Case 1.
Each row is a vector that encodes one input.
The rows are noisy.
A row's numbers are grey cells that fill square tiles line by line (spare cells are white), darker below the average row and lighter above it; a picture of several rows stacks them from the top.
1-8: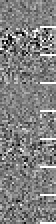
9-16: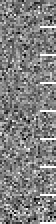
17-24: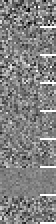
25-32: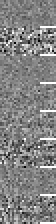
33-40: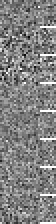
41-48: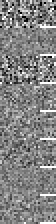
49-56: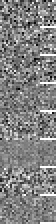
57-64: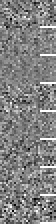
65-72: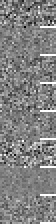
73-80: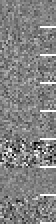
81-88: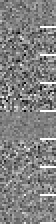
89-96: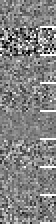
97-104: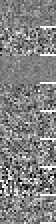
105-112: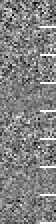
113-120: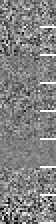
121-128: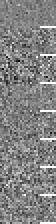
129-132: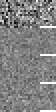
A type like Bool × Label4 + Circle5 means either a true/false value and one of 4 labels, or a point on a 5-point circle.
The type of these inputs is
Bool × (Tree12 + Unit) + Circle5.
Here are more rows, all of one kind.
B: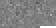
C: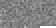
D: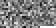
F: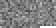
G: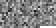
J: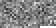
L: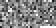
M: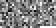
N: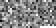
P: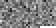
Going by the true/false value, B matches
D and G.
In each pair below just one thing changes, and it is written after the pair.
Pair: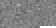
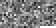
the true/false value
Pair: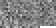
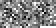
the true/false value
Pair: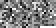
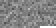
the true/false value
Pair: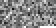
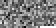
the node of the tree
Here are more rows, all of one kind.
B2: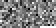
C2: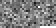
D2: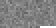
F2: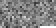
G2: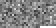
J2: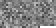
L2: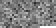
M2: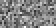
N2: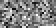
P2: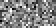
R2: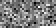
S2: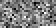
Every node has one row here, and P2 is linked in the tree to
C2, F2, G2 and N2.
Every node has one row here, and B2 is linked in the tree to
M2.
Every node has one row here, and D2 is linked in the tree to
J2 and L2.
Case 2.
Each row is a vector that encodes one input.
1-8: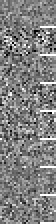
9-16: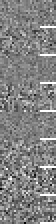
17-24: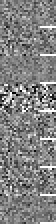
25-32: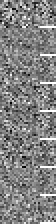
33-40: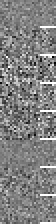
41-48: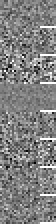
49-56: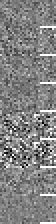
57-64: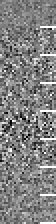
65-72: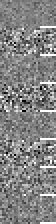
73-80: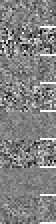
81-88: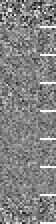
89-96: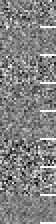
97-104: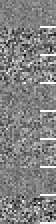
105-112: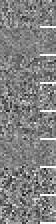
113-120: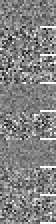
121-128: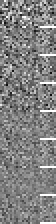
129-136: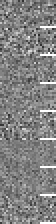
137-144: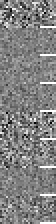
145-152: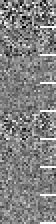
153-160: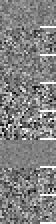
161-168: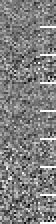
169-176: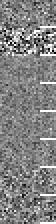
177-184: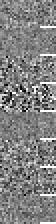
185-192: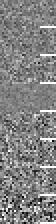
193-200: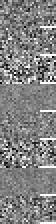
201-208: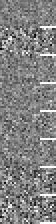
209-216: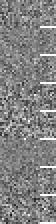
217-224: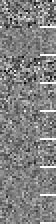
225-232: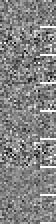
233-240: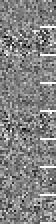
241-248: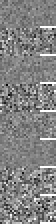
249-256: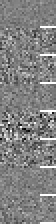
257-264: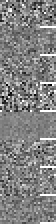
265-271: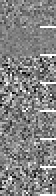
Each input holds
a point on a 19-point line, together with either a point on a 5-point circle and a point on an 8-point circle, or a fixed value.
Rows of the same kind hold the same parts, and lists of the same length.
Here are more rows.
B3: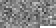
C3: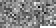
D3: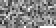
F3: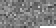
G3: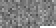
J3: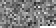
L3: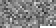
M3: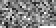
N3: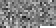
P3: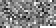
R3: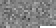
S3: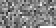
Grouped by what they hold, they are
B3, C3, F3, G3, L3, N3, P3, R3, S3
D3, J3, M3

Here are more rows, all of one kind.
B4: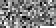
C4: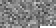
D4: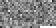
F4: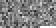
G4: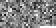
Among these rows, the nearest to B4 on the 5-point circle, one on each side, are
D4 and F4.
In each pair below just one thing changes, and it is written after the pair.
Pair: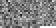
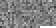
the place on the 8-point circle
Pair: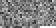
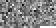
the place on the 8-point circle
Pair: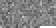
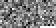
the place on the 5-point circle
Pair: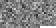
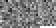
the place on the 8-point circle
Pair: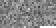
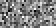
the place on the 19-point line
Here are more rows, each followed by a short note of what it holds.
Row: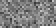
a point on a 5-point circle, a point on an 8-point circle and a point on a 19-point line
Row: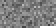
a point on a 19-point line
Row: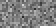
a point on a 19-point line
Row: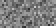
a point on a 19-point line
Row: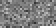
a point on a 5-point circle, a point on an 8-point circle and a point on a 19-point line
